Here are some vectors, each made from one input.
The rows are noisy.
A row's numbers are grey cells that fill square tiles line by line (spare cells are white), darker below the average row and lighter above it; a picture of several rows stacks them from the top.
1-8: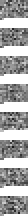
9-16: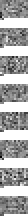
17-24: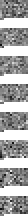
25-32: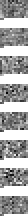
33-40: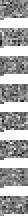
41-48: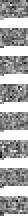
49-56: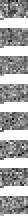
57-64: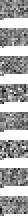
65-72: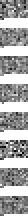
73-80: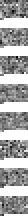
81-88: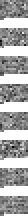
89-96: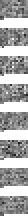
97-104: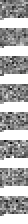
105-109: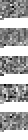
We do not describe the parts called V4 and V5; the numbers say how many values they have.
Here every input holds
a point on a 6-point line, together with either a point on a 6-point circle and a value of V4, or a value of V5.
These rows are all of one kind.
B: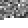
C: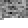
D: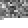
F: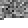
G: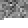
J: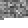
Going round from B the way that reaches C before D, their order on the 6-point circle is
B, F, C, D, G, J.
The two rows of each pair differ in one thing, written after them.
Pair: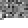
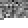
the value of V4
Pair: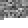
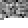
the place on the 6-point circle
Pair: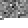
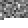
the value of V4
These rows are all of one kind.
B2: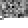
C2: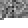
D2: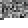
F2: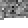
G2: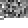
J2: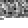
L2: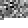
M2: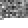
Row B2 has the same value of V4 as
D2 and L2.
